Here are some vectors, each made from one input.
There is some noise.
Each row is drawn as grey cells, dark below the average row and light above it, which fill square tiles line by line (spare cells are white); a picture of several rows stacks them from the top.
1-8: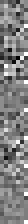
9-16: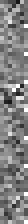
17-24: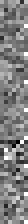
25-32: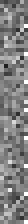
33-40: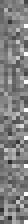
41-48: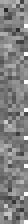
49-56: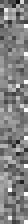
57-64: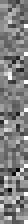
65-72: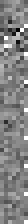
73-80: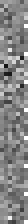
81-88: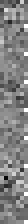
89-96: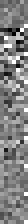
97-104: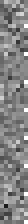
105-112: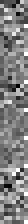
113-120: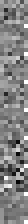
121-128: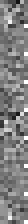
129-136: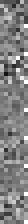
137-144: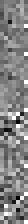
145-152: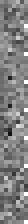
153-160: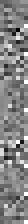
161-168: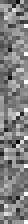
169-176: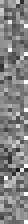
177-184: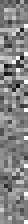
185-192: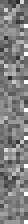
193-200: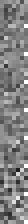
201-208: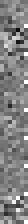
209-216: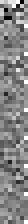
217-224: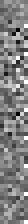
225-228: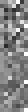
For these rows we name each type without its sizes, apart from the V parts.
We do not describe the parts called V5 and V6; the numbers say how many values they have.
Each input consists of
a point on each of two lines, together with either a true/false value and a value of V5, or a value of V6.
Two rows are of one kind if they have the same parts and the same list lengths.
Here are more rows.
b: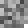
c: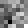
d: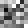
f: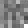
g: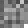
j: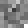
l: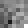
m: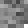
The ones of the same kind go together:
b, d, m
c, f, g, j, l

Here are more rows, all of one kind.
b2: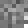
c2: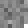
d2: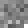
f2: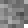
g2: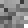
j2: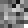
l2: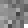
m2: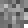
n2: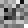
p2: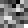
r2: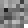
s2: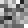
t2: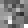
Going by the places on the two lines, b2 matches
g2, j2 and m2.
